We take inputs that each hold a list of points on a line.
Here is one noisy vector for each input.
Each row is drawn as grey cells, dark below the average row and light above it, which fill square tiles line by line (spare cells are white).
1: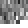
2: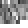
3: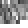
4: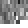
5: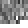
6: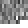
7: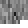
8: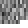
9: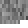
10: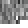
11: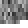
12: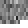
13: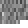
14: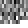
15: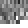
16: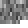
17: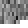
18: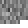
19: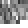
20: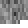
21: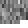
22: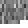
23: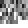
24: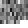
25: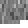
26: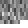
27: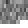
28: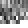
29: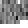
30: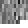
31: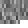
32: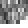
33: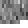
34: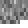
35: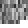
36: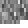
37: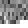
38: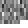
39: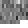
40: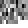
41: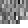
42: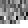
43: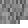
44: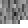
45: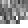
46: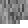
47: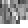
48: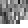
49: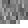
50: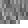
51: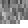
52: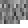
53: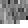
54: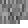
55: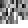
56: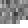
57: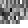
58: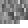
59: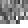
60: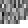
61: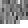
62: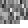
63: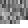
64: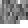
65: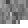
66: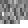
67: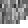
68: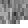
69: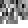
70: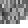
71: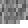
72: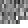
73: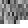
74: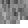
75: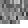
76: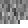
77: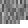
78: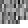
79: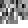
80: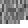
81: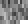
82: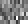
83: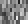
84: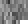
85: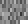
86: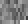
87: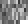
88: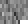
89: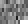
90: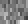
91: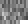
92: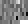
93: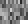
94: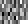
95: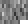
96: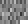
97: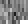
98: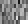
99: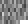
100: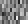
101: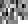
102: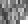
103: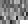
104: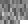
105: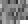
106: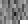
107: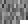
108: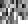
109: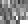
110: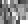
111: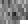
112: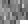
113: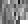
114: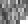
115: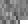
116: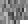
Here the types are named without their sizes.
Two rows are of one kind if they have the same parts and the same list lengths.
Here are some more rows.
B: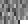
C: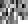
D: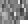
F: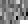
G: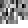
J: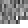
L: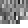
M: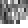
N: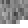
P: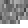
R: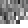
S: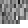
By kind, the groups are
B, D, F, N, P
C, G
J, L, M, R, S

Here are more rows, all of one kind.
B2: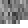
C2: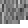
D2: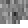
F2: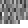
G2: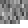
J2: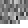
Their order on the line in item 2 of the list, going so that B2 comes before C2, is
B2, D2, J2, F2, G2, C2.
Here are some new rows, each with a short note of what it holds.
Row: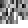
the empty list
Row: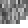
a list of one item
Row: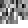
the empty list
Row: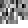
the empty list
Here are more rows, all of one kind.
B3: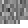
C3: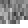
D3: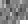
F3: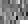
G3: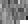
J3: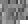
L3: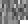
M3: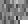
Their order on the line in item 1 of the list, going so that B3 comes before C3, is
B3, J3, G3, L3, C3, D3, M3, F3.
